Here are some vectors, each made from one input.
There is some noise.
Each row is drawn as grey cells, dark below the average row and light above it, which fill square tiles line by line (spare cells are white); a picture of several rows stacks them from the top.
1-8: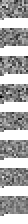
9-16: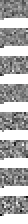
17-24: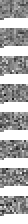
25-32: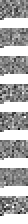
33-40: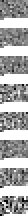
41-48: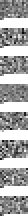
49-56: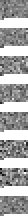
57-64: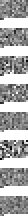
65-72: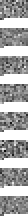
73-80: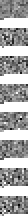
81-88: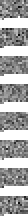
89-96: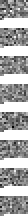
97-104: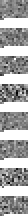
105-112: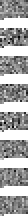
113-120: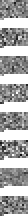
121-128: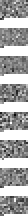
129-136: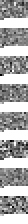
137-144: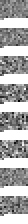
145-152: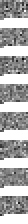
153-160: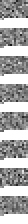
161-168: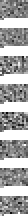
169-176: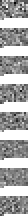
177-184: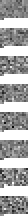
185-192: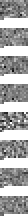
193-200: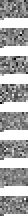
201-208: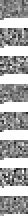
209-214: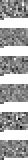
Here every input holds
either a point on a 17-point circle, or a fixed value, or a node of a 9-node tree, or four true/false values.
